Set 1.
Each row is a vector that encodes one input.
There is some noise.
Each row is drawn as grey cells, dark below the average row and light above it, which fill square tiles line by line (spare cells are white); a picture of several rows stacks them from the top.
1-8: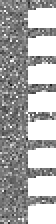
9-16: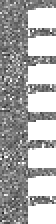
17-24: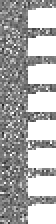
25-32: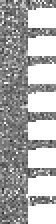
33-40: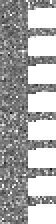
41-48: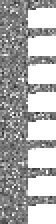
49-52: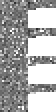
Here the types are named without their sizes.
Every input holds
a point on a line.
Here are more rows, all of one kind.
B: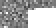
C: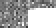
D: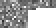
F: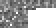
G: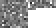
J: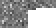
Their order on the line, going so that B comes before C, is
D, F, J, B, C, G.
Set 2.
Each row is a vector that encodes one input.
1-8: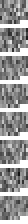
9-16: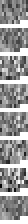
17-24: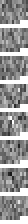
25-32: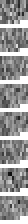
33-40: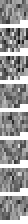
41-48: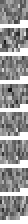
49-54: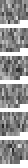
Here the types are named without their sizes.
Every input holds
a point on a circle.
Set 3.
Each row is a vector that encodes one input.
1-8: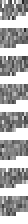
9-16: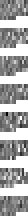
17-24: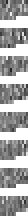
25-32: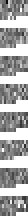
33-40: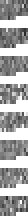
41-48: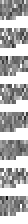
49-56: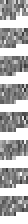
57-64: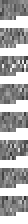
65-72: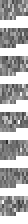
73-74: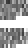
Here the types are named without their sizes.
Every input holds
a point on a line.
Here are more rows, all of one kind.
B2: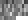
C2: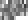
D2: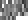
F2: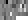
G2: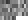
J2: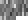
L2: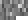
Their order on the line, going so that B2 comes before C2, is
G2, F2, B2, L2, J2, C2, D2.
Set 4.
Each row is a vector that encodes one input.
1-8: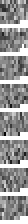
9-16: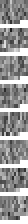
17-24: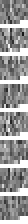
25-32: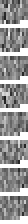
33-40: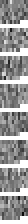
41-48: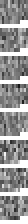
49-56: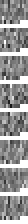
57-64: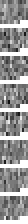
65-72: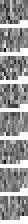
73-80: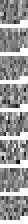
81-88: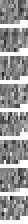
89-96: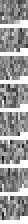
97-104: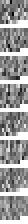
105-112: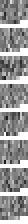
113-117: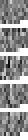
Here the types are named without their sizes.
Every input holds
four true/false values.
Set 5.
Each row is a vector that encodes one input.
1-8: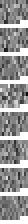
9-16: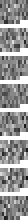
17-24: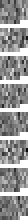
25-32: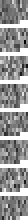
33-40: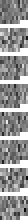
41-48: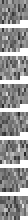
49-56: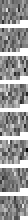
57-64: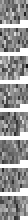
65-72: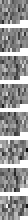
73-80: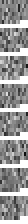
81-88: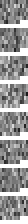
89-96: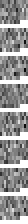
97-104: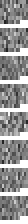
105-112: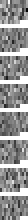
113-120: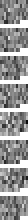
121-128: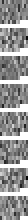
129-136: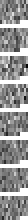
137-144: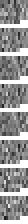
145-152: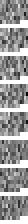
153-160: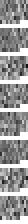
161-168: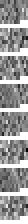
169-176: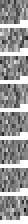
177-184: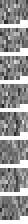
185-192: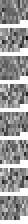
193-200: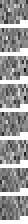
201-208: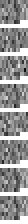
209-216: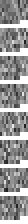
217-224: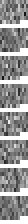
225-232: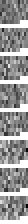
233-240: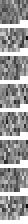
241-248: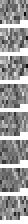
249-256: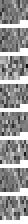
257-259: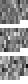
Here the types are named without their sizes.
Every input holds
a point on a line.
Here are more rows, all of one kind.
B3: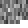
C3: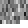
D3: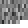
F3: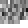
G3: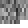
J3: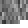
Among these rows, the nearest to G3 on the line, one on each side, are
B3 and C3.
